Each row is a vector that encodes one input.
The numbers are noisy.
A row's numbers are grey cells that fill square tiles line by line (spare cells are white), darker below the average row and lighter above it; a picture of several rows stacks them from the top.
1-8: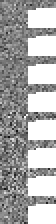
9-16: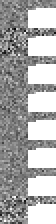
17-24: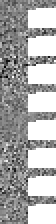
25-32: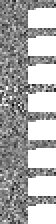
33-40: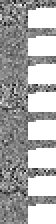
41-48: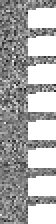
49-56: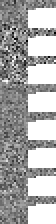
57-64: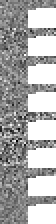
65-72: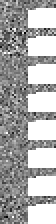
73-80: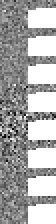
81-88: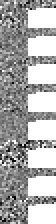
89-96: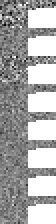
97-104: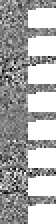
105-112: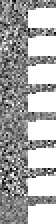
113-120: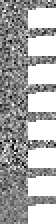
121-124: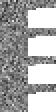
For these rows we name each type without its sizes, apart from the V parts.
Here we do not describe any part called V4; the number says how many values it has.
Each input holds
a true/false value, together with either a node of a tree, or a value of V4.
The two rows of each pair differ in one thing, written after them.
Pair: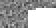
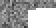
the node of the tree
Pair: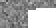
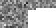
the true/false value
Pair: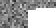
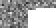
the true/false value
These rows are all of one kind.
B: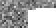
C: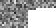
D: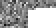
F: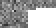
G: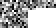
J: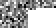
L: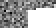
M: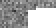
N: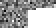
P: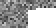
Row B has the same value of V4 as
D and P.
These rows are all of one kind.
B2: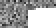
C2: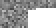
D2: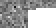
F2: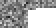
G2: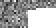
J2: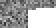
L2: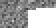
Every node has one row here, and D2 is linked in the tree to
L2.
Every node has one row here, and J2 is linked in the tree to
F2, G2 and L2.
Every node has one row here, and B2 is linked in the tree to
G2.
